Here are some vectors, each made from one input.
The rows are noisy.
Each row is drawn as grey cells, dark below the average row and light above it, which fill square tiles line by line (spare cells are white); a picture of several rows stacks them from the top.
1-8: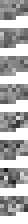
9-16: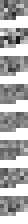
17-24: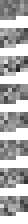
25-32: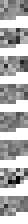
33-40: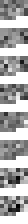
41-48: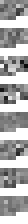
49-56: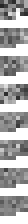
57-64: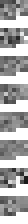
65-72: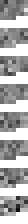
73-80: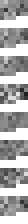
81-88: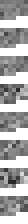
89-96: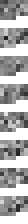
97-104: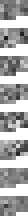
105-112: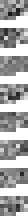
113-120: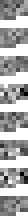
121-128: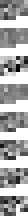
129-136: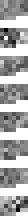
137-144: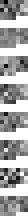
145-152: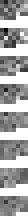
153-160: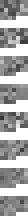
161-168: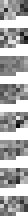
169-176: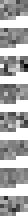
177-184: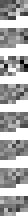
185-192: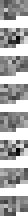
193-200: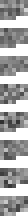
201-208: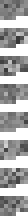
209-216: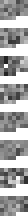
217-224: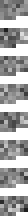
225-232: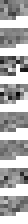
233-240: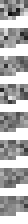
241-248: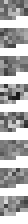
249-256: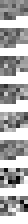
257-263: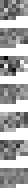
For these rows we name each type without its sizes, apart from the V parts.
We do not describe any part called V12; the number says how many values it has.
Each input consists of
either a node of a tree, or four true/false values and a value of V12.
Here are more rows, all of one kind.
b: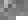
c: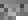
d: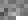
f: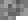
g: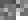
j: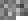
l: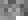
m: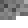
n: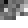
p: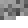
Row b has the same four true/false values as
d, f and g.
